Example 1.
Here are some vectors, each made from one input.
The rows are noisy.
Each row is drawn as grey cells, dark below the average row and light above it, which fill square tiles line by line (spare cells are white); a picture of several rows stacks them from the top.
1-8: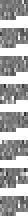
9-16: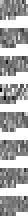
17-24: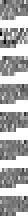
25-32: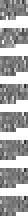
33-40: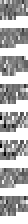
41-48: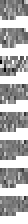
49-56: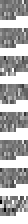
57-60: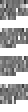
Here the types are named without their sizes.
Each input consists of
a list of points on a line.
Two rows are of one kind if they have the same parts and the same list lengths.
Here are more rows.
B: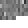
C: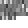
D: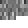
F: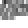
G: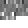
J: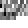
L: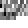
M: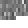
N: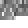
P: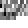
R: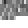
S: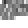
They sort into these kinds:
B, D, M
C, F, G, N, R, S
J, L, P

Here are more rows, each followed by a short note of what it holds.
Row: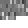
a list of two items
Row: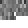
a list of one item
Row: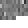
a list of one item
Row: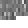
a list of one item
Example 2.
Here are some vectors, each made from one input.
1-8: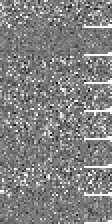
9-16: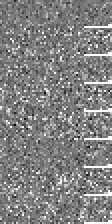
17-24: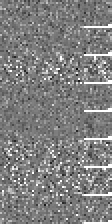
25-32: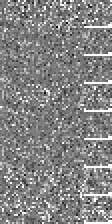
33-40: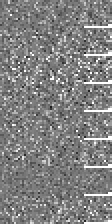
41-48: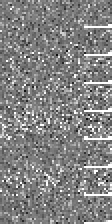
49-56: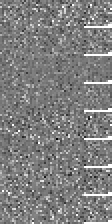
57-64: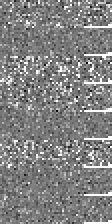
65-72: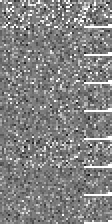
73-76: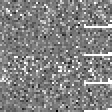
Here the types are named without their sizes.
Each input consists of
a point on a line and a node of a tree.
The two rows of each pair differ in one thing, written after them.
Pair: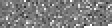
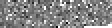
the place on the line
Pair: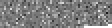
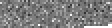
the node of the tree
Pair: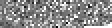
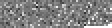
the node of the tree
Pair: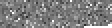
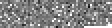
the place on the line
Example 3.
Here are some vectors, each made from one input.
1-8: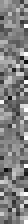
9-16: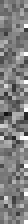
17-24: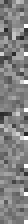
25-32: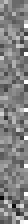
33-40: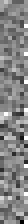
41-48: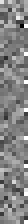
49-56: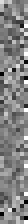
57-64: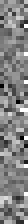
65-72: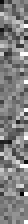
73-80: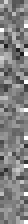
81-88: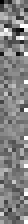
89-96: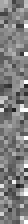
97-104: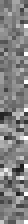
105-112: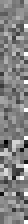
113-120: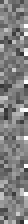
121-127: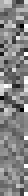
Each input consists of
either a point on a 7-point line, or a point on a 16-point line.
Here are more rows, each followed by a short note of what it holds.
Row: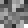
a point on a 16-point line
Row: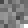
a point on a 16-point line
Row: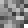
a point on a 16-point line
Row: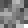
a point on a 16-point line
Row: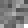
a point on a 16-point line
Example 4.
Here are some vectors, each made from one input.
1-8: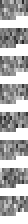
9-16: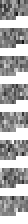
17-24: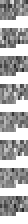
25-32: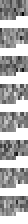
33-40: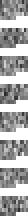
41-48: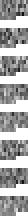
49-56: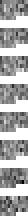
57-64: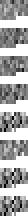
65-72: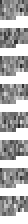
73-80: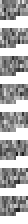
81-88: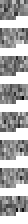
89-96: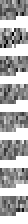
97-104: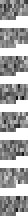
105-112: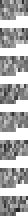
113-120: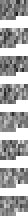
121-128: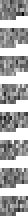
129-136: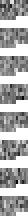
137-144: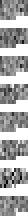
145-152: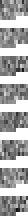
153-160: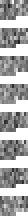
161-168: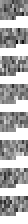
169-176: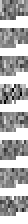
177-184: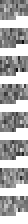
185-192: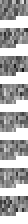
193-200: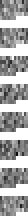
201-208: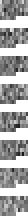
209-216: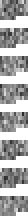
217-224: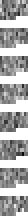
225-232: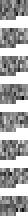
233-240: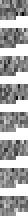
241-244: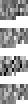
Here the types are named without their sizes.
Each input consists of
a list of points on a line.
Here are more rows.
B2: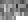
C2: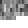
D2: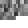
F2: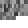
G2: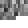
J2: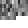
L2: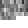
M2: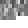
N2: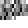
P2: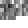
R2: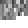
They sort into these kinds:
B2, C2, L2, M2, R2
D2, F2, G2, J2, P2
N2

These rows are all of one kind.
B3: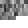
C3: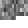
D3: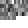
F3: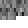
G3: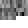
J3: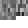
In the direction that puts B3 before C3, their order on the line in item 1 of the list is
D3, B3, F3, G3, C3, J3.
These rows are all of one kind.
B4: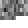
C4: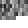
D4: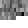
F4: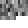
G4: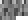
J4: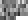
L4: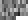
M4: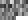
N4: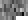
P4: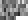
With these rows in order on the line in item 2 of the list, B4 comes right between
L4 and P4.
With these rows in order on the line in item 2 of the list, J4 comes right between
G4 and P4.
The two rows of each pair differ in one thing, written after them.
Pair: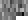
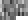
the place on the line in item 2 of the list
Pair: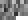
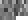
the place on the line in item 1 of the list
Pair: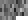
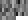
the place on the line in item 1 of the list
